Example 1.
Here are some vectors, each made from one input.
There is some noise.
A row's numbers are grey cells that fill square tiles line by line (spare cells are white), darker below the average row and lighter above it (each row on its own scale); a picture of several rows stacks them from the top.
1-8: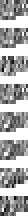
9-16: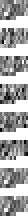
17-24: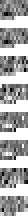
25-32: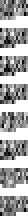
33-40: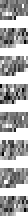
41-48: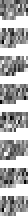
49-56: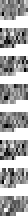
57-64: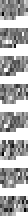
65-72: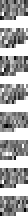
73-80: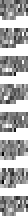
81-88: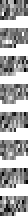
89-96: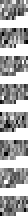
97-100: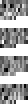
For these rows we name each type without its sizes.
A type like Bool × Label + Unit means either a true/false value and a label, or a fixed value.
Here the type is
Bool × Bool × Bool × Bool.
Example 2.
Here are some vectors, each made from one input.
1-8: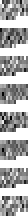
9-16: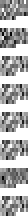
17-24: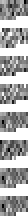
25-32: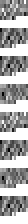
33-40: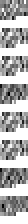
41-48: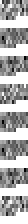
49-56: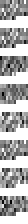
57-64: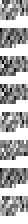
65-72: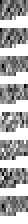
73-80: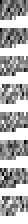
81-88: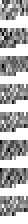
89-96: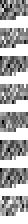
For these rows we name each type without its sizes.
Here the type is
Circle.
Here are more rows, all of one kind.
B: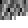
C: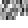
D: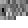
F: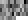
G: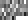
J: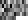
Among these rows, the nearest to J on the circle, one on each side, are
B and G.
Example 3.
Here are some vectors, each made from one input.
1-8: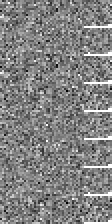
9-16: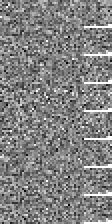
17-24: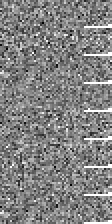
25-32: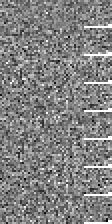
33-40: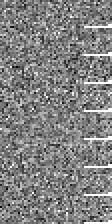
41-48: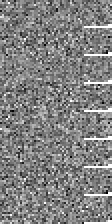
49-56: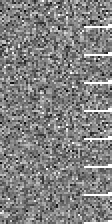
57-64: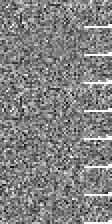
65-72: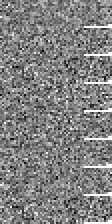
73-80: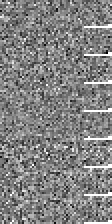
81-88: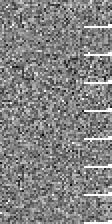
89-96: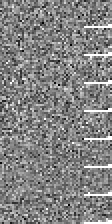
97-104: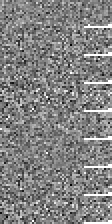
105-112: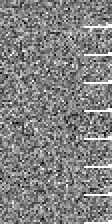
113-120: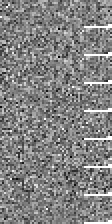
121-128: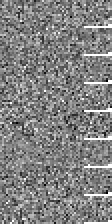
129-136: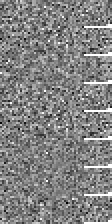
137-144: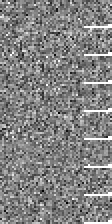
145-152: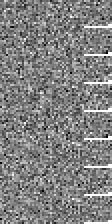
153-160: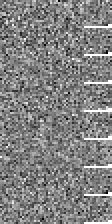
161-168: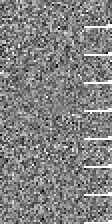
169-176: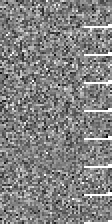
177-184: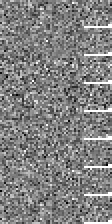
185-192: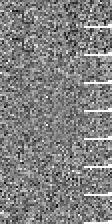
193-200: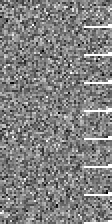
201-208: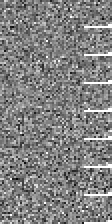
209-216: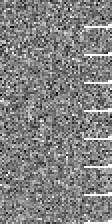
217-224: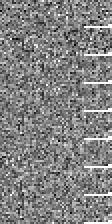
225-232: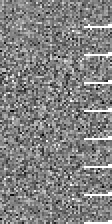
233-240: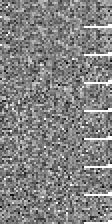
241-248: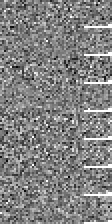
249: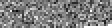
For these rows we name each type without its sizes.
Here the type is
Tree.
